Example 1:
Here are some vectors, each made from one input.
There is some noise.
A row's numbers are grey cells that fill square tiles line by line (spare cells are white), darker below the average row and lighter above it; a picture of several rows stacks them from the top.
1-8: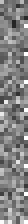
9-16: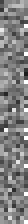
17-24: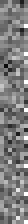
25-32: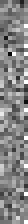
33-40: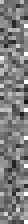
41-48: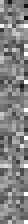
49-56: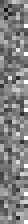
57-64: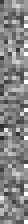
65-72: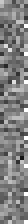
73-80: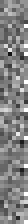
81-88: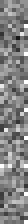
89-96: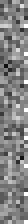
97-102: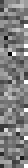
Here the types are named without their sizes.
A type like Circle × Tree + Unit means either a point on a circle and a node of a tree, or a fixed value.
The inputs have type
Label × Label + Line.
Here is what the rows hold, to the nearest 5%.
About 45% of them hold two labels. The rest hold a point on a line.
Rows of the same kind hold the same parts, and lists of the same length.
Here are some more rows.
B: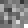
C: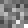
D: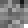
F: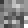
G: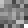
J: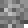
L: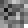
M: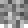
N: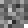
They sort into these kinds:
B, C, D, F, G, J
L, M, N

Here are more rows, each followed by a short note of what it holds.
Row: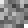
a point on a line
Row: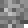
a point on a line
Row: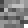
a point on a line
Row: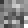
a point on a line
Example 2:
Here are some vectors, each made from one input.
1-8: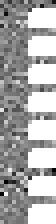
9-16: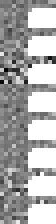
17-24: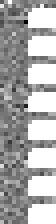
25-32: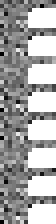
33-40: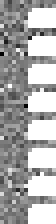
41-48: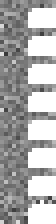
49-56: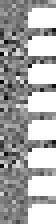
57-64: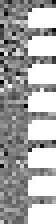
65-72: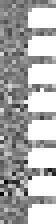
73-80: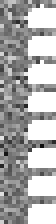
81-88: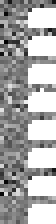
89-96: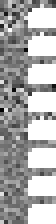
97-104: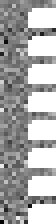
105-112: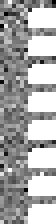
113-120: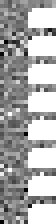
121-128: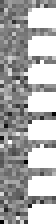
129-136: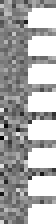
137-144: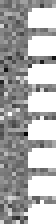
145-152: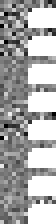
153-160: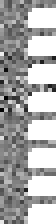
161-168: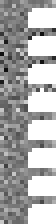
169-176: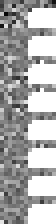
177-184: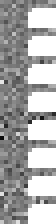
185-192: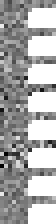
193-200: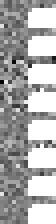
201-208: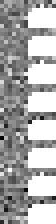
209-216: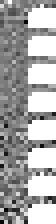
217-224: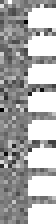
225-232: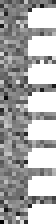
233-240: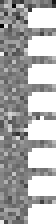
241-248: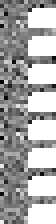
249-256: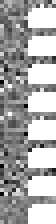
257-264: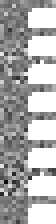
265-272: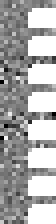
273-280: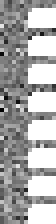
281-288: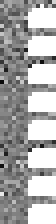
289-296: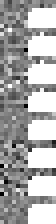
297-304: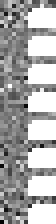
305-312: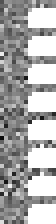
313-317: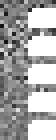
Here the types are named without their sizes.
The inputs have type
Bool × (Label + Line).
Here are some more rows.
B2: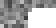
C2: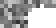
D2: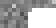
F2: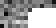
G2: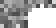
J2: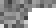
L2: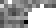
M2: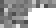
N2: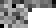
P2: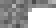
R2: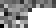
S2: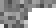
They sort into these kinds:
B2, D2, F2, J2, P2, R2, S2
C2, G2, L2, M2, N2

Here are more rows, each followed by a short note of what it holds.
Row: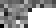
a point on a line and a true/false value
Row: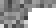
a point on a line and a true/false value
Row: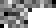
a label and a true/false value
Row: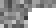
a point on a line and a true/false value
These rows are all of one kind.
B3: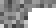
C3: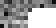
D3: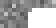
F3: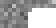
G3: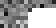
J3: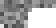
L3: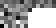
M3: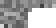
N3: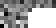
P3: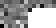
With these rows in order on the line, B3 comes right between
C3 and J3.
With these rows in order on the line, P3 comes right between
D3 and M3.
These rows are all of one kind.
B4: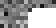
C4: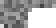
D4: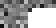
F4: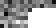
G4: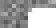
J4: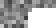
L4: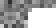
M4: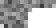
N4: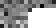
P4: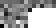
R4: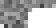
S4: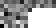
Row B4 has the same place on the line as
C4, M4, N4 and R4.
